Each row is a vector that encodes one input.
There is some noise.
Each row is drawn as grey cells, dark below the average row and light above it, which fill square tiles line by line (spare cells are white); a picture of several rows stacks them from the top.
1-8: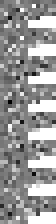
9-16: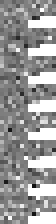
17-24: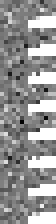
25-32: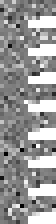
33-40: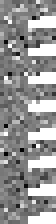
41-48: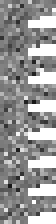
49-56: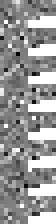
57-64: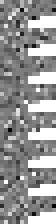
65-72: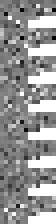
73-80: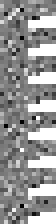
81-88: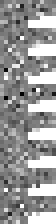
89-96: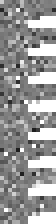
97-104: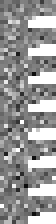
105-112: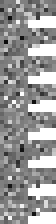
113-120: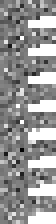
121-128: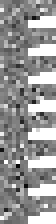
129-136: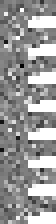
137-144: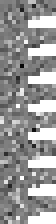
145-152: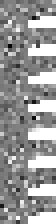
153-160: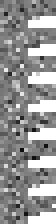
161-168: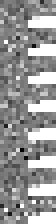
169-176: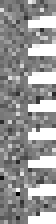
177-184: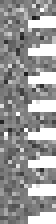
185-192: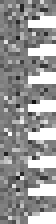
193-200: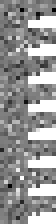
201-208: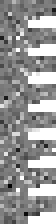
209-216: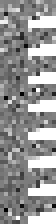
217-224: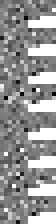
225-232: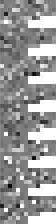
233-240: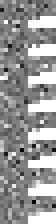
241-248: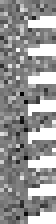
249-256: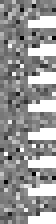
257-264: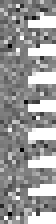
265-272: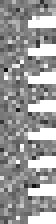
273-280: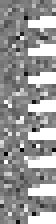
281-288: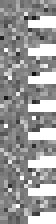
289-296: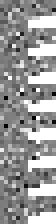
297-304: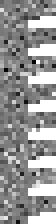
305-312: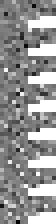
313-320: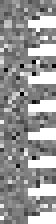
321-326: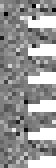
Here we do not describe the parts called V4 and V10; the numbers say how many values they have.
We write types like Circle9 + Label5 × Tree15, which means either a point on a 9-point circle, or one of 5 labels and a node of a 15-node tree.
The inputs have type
Bool × Tree12 × V4 × V10.
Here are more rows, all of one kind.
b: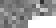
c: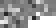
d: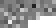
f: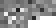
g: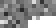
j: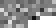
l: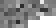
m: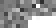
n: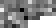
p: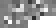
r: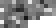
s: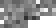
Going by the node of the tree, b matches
c, m and s.
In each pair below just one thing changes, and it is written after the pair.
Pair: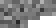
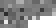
the node of the tree
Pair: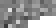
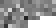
the value of V4
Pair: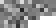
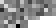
the value of V10
